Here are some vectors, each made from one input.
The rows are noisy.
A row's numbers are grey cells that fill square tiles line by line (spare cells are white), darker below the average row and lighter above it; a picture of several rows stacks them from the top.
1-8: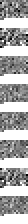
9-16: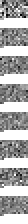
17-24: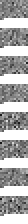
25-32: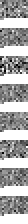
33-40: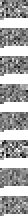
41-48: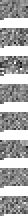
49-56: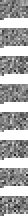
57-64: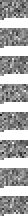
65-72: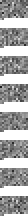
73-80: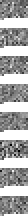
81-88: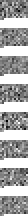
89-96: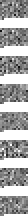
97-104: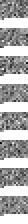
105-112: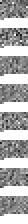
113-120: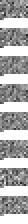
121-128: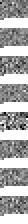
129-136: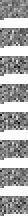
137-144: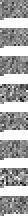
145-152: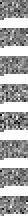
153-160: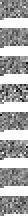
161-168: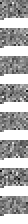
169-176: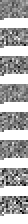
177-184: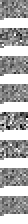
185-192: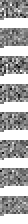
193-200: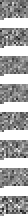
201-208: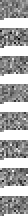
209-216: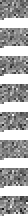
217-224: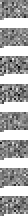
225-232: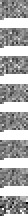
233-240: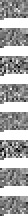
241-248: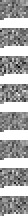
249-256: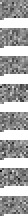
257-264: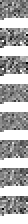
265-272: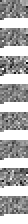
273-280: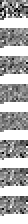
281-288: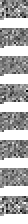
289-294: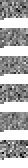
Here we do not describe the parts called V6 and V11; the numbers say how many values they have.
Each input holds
either a fixed value, or a node of a 12-node tree, or a true/false value, a value of V6 and a value of V11.
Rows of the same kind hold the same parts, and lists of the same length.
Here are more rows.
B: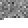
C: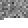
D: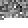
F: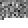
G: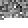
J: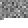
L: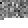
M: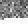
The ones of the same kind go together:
B, C, J
D, G
F, L, M

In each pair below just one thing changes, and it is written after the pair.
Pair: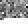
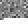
the value of V6
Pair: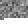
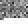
the true/false value
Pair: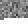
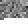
the value of V6
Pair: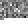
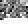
the value of V11
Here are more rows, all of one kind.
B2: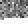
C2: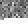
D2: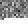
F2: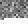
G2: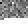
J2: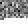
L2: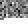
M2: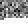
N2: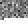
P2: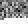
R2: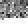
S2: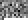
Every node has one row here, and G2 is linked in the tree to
J2 and L2.
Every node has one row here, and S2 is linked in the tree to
N2.
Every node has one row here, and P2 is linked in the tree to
C2, F2 and R2.
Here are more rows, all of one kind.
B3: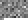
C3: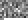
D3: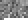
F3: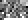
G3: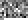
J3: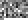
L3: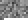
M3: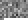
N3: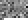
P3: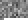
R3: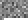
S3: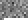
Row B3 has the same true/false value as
N3, R3 and S3.
